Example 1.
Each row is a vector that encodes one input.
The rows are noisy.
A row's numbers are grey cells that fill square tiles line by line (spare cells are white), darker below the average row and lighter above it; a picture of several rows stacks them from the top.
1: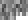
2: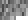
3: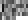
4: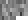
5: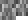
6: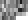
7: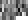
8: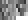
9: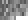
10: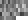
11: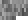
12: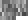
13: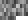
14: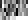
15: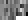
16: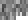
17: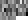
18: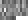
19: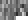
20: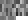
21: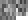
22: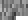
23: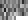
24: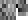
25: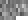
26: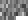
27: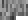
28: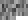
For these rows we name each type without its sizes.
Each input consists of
a point on each of two lines.
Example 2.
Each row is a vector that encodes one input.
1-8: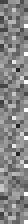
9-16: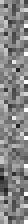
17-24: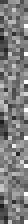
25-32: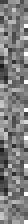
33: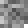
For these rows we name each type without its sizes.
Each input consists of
a point on a line.
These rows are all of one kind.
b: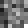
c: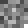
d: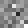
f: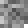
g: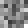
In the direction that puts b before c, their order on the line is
b, c, d, f, g.
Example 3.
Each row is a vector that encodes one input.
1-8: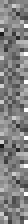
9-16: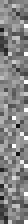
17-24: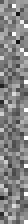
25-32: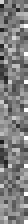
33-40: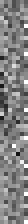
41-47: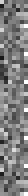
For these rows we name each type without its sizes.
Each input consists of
a point on a line.
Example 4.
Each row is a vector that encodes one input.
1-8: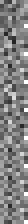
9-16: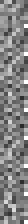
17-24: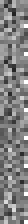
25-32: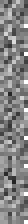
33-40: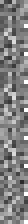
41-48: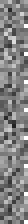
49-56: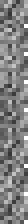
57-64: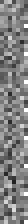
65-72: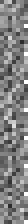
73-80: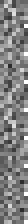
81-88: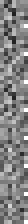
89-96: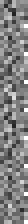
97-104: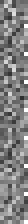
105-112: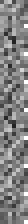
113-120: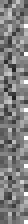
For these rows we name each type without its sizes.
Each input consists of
three true/false values.
